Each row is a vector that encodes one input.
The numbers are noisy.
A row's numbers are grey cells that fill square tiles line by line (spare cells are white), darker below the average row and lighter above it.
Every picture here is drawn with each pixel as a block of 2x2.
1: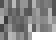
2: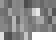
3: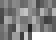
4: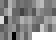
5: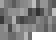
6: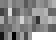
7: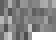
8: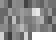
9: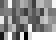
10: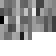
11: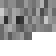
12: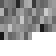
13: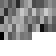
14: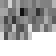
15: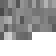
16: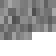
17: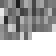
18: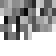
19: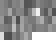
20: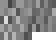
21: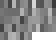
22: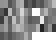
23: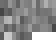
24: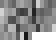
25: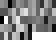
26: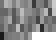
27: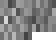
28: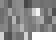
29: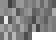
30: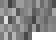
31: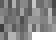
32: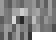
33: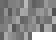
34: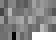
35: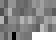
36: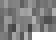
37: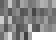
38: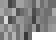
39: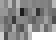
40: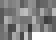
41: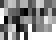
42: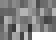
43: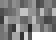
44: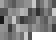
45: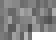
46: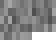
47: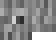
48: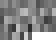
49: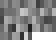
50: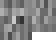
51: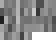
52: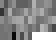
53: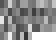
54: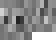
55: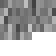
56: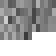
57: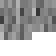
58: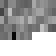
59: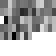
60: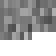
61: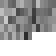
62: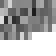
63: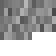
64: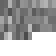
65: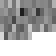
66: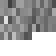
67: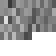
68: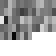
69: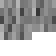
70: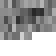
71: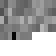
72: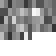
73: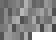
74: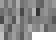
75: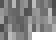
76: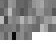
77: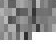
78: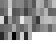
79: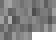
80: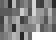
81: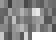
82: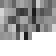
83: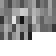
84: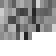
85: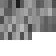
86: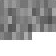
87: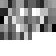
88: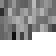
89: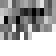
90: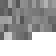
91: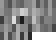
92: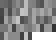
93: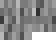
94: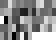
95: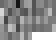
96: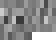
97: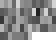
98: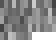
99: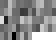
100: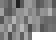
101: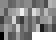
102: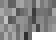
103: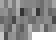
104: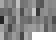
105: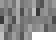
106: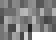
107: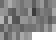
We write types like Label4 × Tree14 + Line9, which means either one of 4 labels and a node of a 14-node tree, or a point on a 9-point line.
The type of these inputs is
Bool × Label11.
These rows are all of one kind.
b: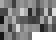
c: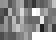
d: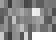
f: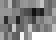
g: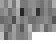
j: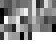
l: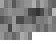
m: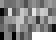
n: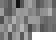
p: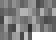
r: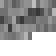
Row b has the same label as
f, l and r.
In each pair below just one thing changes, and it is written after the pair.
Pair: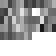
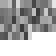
the label
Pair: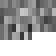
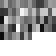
the true/false value
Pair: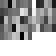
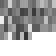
the label
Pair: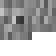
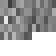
the label
